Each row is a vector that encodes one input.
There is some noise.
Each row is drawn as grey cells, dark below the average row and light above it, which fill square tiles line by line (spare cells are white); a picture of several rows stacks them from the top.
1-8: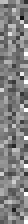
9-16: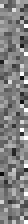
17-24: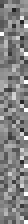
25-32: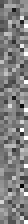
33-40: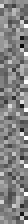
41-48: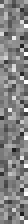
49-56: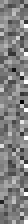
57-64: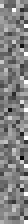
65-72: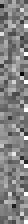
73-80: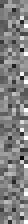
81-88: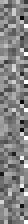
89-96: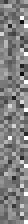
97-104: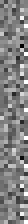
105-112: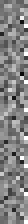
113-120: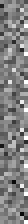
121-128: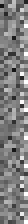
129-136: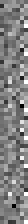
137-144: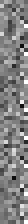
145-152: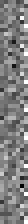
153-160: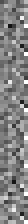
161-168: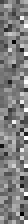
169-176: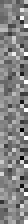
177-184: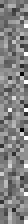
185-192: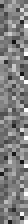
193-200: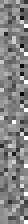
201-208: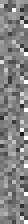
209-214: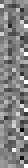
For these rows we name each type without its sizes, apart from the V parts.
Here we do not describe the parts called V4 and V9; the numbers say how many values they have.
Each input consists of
a point on a circle and a true/false value, together with either a point on a line and a value of V4, or a value of V9.
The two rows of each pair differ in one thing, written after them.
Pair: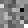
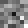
the true/false value
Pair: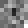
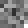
the place on the line
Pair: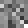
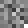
the place on the circle
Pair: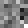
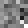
the place on the line
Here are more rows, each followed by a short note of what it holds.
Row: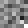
a point on a circle, a point on a line, a true/false value and a value of V4
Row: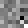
a point on a circle, a true/false value and a value of V9
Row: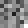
a point on a circle, a true/false value and a value of V9
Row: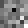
a point on a circle, a point on a line, a true/false value and a value of V4
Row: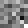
a point on a circle, a point on a line, a true/false value and a value of V4
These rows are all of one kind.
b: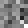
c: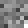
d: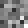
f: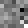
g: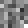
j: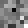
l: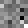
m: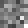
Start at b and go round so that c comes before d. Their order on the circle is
b, c, d, j, m, g, f, l.
